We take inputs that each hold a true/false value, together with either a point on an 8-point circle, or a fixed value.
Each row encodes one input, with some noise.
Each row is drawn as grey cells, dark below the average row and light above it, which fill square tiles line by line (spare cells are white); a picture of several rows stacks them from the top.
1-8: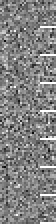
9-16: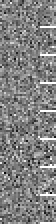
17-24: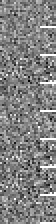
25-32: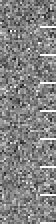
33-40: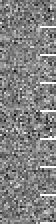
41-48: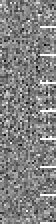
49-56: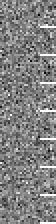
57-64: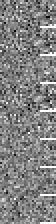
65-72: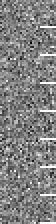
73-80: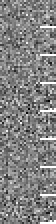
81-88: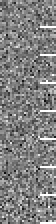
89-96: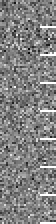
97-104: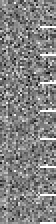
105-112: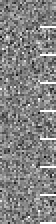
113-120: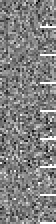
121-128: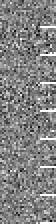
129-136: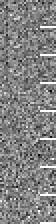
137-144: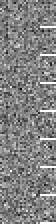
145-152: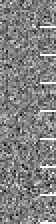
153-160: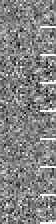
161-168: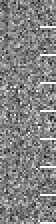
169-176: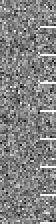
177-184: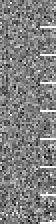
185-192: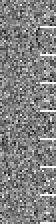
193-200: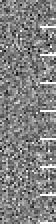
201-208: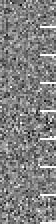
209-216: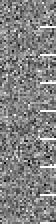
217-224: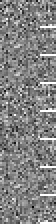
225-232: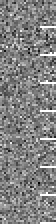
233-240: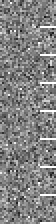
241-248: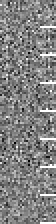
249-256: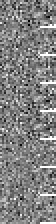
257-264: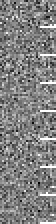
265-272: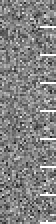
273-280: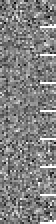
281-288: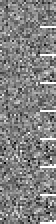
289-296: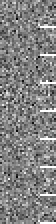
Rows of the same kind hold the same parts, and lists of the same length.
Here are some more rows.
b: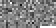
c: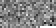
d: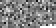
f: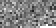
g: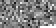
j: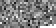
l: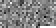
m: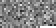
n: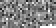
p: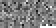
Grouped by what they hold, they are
b, c, f, l, m, p
d, g, j, n

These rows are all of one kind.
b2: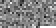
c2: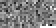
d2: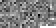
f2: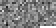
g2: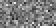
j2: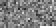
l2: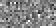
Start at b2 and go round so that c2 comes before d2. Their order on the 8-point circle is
b2, l2, f2, j2, c2, d2, g2.
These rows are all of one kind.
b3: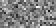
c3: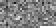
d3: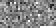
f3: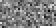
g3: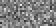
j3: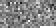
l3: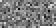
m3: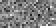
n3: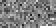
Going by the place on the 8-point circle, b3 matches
f3 and l3.
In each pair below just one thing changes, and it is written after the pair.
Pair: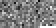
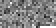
the place on the 8-point circle
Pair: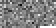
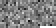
the place on the 8-point circle
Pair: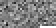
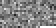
the true/false value
